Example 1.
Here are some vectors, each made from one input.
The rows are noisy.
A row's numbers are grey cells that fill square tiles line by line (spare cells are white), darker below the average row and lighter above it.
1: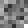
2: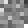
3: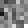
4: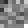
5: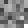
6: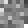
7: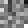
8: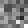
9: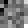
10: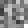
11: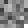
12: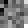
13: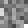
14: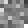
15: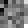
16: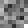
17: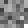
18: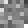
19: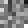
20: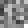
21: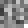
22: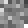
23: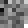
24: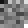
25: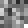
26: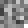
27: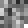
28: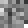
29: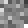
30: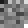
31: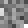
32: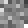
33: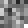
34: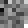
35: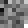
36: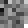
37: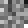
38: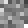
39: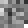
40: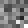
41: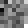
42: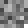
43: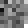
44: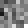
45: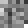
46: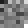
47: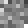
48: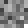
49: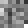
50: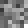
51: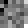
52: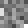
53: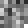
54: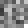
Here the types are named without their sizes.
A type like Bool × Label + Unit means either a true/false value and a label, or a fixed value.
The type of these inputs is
Bool × Tree.
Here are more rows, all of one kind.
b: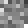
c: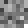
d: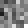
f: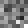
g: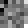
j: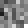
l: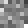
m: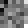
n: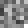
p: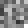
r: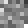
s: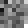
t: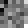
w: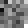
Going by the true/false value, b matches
f, l and r.
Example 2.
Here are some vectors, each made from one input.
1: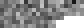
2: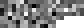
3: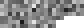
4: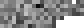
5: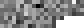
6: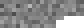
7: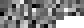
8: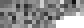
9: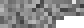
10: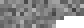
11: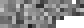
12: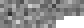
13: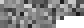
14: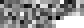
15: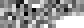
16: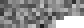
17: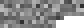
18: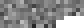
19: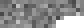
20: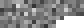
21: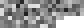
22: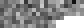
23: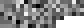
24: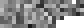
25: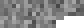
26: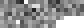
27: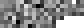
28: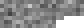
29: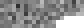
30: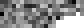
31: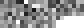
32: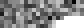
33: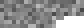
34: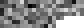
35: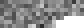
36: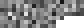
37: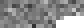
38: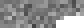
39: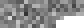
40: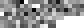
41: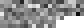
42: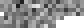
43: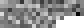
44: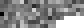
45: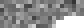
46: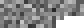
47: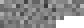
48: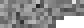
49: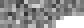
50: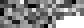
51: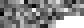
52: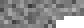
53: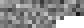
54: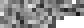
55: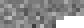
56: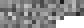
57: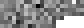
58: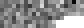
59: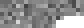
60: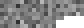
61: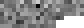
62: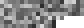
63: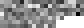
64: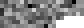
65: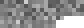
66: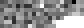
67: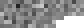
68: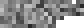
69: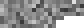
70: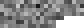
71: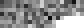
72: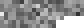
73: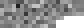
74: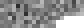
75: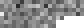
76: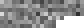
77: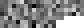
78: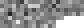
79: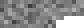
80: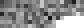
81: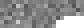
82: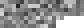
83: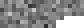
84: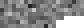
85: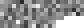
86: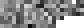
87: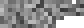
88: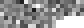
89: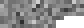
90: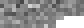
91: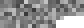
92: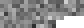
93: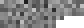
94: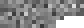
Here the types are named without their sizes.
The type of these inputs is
Bool × Bool × Bool × Bool + Line.
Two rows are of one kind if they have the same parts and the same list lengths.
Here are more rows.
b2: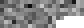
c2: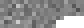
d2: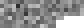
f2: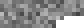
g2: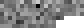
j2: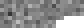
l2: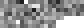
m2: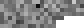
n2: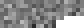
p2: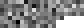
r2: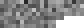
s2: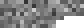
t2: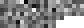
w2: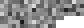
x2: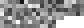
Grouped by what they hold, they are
b2, c2, d2, f2, j2, l2, n2, p2, r2, s2, t2, x2
g2, m2, w2

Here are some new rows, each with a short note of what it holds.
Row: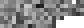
a point on a line
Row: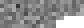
four true/false values
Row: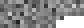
four true/false values
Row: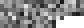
four true/false values
